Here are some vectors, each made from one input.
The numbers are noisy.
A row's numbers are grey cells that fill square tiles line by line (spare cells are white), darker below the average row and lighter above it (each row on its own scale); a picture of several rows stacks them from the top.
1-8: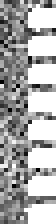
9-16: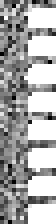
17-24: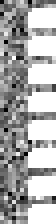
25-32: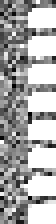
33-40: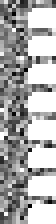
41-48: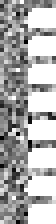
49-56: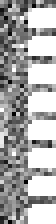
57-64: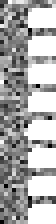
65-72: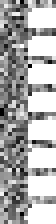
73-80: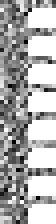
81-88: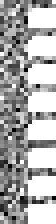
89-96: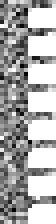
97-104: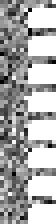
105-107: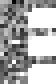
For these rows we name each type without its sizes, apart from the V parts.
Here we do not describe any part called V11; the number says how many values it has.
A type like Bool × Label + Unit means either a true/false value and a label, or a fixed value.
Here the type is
(Bool × V11 + Unit) × Label.
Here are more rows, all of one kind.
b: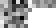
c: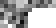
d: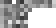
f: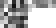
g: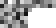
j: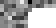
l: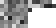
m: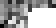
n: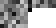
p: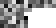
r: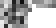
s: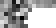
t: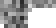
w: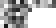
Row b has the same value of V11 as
d, j and m.
